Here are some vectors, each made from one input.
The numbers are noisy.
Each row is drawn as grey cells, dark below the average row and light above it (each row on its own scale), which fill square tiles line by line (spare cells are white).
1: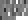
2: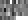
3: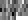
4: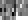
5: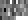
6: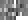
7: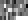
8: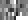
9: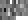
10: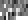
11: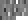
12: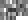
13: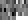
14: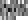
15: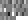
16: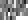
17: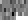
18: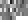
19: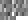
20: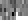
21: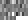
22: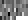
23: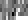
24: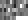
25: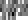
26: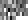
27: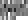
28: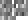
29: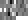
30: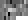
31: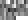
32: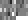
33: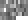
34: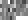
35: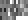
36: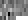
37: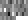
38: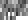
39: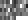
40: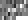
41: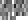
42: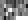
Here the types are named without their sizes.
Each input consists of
a point on each of two lines and a true/false value.
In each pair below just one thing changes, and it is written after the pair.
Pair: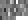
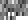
the true/false value
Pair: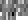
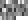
the true/false value
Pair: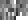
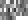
the place on one of the two lines
